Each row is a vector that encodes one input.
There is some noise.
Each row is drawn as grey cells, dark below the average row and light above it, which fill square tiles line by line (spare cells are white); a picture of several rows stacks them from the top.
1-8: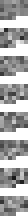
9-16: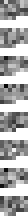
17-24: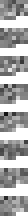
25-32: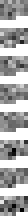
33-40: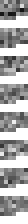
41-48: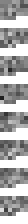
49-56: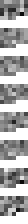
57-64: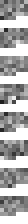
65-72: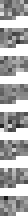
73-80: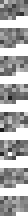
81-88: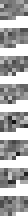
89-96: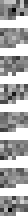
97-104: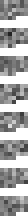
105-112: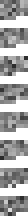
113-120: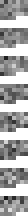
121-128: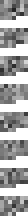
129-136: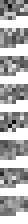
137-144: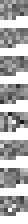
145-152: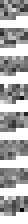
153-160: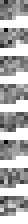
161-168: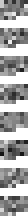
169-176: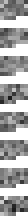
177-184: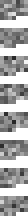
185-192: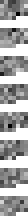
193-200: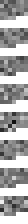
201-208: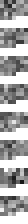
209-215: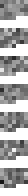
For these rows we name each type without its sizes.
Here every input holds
a label, together with either a point on a circle, or a fixed value.
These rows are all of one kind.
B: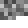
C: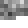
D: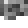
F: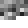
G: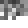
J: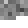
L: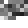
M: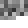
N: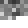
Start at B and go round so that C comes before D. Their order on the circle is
B, L, J, C, D, F, M, G, N.
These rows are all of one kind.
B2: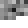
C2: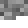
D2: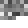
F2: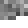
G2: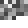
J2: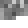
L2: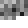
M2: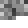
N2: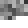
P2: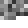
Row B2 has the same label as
D2, J2, M2 and N2.
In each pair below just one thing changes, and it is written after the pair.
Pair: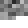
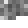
the label
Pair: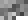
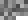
the place on the circle
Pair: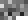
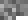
the place on the circle
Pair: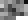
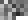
the label
